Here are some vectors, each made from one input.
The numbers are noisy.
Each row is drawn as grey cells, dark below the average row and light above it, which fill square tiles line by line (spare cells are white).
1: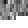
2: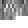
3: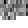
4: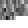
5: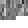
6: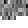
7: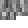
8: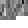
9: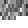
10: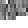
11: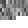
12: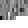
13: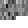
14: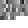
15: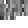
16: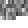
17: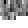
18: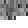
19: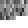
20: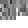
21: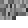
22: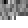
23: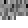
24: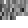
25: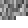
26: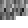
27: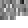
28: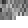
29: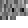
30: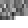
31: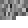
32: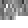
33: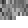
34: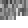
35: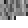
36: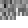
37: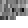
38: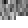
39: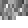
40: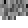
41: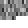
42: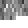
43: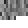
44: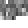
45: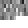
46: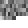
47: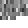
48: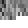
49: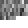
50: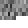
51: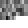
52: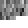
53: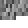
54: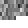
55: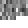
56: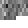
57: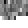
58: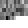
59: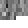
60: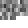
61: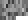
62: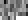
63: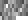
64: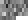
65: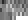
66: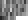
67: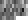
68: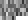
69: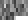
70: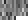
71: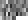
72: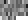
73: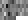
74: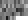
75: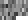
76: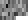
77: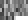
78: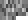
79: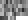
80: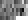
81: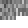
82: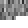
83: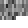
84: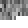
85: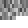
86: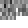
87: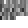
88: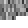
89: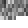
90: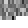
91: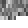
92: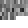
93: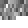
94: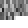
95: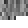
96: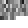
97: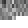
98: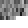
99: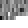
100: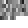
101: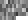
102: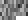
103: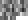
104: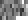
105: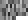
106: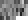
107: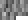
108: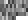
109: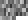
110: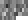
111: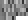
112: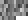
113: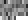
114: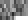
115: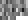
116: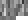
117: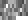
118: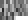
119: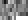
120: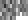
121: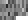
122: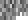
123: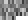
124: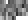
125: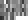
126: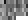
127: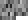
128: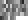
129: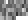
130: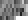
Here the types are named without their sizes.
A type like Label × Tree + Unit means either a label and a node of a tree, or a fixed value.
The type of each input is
(Bool × Bool × Bool × Bool + Unit) × Line.
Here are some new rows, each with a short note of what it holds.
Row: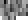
a point on a line and four true/false values
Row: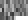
a point on a line
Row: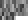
a point on a line and four true/false values
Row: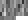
a point on a line
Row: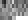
a point on a line and four true/false values
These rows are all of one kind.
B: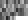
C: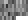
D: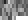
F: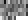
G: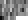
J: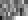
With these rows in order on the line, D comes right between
F and G.
